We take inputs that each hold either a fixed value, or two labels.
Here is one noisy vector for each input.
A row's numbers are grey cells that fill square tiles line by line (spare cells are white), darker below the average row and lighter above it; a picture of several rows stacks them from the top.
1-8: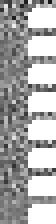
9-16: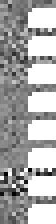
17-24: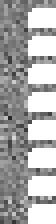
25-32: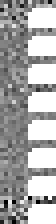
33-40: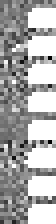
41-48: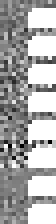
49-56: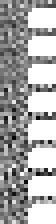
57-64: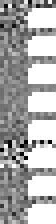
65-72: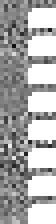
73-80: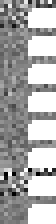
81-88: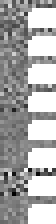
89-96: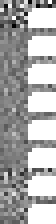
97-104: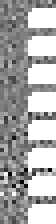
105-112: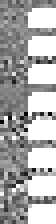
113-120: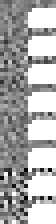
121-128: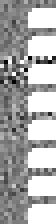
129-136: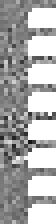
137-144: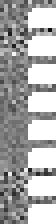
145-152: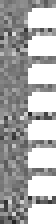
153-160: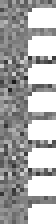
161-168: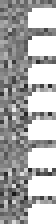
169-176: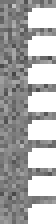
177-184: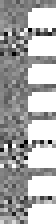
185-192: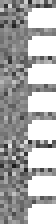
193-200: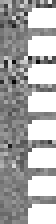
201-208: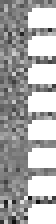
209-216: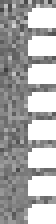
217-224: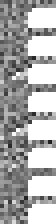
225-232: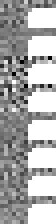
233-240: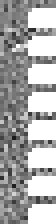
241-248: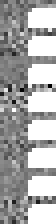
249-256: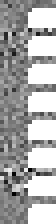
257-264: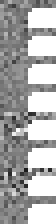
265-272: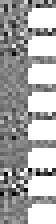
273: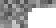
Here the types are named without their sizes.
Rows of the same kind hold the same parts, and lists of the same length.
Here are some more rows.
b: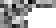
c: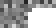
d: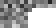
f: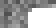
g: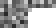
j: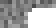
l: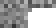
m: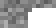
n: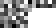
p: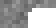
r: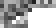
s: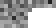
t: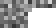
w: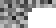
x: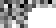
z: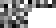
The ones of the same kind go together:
b, r
c, d, f, g, j, l, m, n, p, s, t, w, x, z

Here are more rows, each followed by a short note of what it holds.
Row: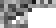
a fixed value
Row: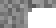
two labels
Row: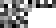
two labels
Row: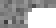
two labels
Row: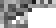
a fixed value
